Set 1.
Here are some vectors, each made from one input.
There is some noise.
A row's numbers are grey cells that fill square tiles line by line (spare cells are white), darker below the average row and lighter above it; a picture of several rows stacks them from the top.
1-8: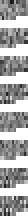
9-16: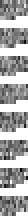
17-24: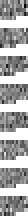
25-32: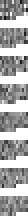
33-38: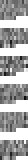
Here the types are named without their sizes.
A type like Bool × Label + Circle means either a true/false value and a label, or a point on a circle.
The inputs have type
Tree + Unit.
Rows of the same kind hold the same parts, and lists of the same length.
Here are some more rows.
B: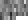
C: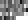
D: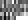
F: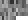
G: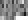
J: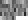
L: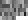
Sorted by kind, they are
B, F, G, J, L
C, D

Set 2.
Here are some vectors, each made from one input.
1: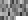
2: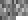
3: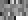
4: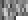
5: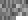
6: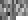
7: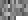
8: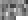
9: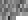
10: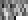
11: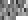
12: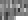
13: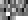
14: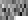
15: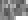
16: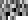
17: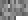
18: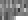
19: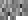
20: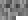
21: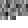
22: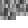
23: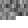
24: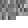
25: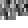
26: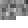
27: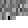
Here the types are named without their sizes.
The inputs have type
Label.
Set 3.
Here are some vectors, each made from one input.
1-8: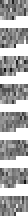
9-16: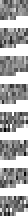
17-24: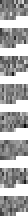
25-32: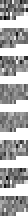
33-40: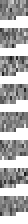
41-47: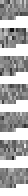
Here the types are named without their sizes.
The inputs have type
Tree + Unit.
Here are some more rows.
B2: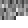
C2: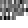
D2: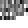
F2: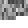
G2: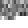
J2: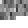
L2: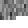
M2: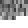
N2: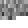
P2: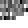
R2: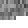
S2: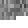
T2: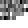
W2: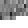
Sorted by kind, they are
B2, F2, G2, J2, L2, M2, N2, R2, S2, W2
C2, D2, P2, T2

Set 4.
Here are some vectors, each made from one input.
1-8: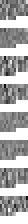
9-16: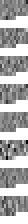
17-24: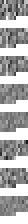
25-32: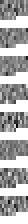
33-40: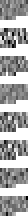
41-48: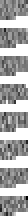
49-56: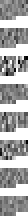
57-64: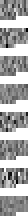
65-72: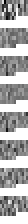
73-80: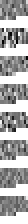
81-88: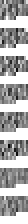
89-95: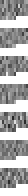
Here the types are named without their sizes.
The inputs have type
Line.
